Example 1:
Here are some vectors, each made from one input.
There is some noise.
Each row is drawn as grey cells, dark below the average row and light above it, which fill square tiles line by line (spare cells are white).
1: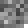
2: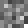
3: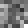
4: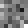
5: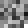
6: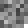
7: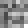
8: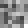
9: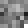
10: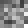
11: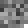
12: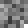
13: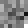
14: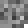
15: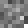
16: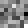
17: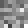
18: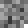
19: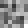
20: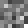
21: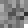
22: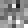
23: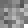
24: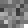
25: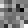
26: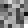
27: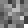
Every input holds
one of 5 labels.
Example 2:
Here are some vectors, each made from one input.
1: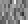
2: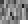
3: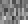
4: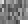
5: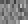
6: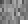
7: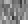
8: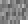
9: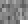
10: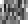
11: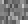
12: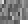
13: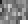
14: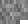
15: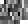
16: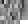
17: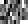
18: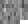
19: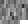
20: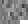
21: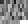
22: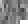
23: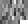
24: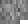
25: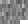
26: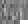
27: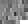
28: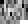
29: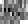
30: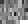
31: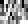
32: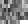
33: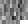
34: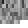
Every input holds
one of 7 labels.
